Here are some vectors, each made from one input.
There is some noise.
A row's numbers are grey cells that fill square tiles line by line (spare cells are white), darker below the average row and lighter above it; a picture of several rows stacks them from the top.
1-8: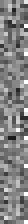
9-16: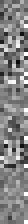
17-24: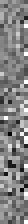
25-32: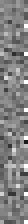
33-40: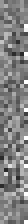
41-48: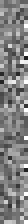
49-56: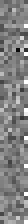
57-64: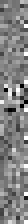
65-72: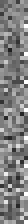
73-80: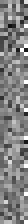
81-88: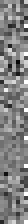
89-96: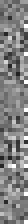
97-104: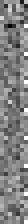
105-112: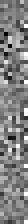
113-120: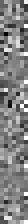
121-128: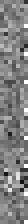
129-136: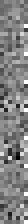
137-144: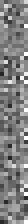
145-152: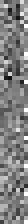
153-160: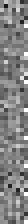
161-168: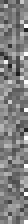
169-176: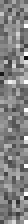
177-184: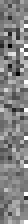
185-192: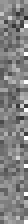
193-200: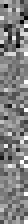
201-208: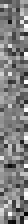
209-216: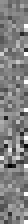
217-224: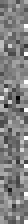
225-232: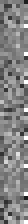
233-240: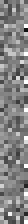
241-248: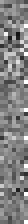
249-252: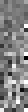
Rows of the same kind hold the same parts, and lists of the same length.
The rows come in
2 kinds.
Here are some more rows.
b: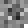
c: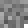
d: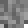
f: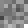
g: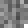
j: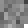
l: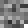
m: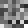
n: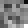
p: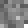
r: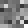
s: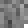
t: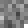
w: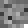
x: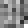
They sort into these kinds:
b, c, d, g, l, n, p, r, s, t, w
f, j, m, x

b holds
one of 9 labels and three true/false values.
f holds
one of 9 labels.
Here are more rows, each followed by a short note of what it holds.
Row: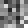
one of 9 labels and three true/false values
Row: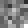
one of 9 labels and three true/false values
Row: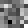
one of 9 labels and three true/false values
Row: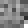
one of 9 labels
